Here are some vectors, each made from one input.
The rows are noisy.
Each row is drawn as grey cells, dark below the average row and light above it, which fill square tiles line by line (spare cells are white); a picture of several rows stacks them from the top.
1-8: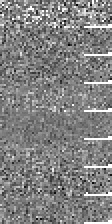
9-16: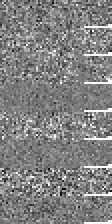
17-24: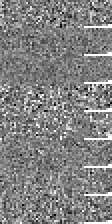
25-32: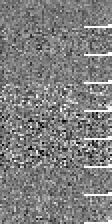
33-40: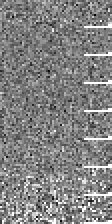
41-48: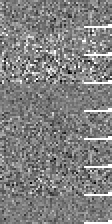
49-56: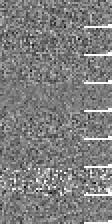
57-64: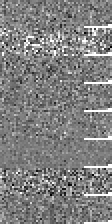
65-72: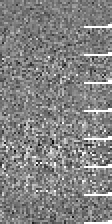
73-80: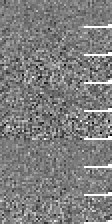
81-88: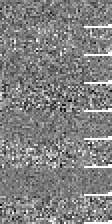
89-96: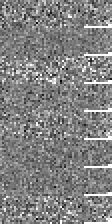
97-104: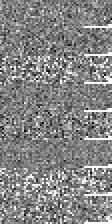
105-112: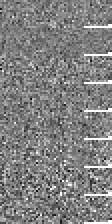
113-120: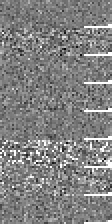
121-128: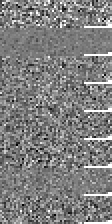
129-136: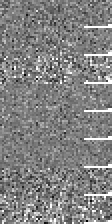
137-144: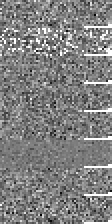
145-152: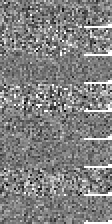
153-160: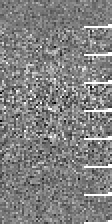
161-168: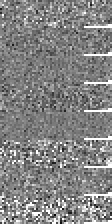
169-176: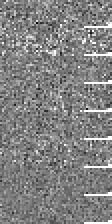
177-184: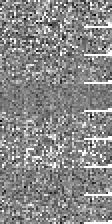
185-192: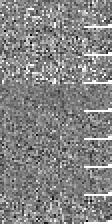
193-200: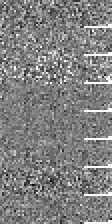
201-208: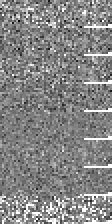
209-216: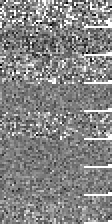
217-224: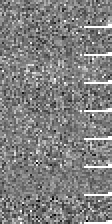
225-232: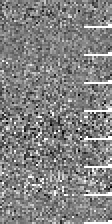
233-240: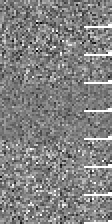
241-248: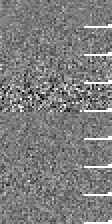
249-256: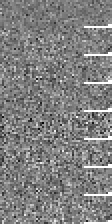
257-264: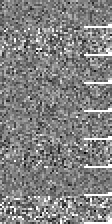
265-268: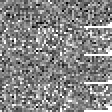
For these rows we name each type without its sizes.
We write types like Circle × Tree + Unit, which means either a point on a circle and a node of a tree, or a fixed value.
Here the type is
Circle × (Tree + Unit) × (Tree + Unit).
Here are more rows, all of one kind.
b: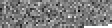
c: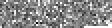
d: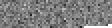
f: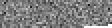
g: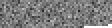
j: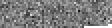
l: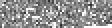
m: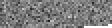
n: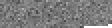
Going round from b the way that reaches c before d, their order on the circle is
b, l, c, d, g, j, f, n, m.
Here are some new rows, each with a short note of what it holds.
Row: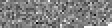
a point on a circle
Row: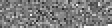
a point on a circle and a node of a tree
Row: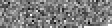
a point on a circle and a node of a tree
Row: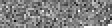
a point on a circle and a node of a tree
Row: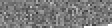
a point on a circle and a node of a tree
